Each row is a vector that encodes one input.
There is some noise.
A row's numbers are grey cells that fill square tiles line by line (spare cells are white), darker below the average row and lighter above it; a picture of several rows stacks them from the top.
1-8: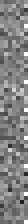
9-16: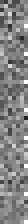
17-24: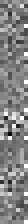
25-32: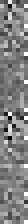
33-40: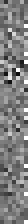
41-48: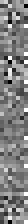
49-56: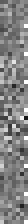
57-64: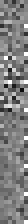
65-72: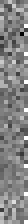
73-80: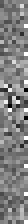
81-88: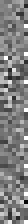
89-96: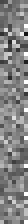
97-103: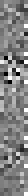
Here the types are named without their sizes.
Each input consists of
either a point on a line, or a node of a tree and a true/false value.
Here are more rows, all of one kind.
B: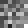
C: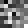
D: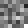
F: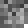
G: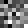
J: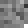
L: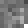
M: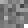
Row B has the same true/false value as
J and M.
